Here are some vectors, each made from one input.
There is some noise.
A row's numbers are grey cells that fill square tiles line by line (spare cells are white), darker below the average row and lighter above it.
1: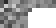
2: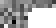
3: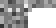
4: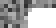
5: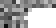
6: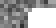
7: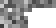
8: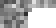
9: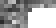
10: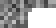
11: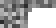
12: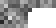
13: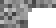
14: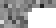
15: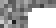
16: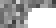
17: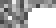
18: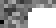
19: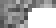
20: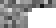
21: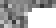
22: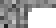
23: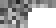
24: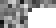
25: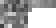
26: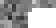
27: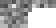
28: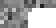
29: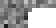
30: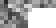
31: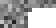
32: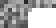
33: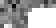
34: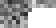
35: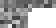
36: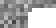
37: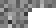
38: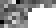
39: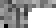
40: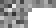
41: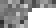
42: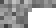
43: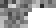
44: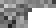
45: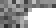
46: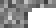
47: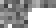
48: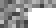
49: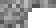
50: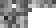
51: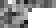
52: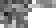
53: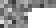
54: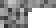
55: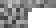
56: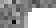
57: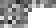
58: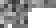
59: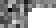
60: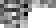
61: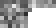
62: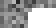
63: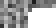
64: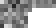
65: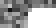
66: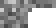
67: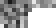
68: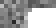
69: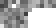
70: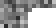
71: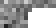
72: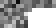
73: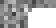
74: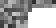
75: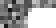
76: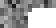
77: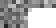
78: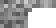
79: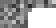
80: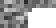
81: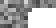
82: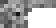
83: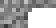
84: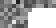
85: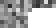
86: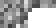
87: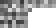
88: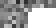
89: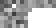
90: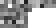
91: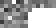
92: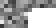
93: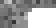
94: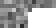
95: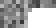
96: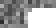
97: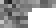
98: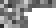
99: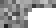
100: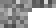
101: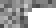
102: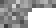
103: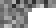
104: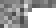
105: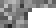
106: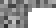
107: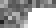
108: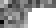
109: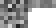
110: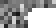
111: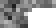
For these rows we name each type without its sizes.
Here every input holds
a label, together with either a point on a circle, or a point on a line.
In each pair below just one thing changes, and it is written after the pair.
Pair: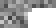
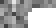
the label
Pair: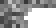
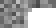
the place on the circle
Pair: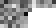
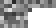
the place on the circle
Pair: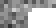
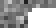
the place on the circle
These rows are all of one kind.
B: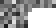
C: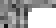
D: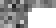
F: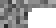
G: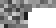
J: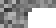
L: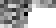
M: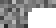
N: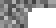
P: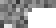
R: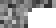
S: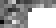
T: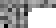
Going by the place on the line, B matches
C, D, J and S.
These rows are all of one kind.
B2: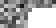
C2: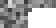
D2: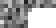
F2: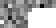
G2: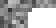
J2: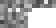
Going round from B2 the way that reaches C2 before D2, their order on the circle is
B2, C2, D2, F2, G2, J2.
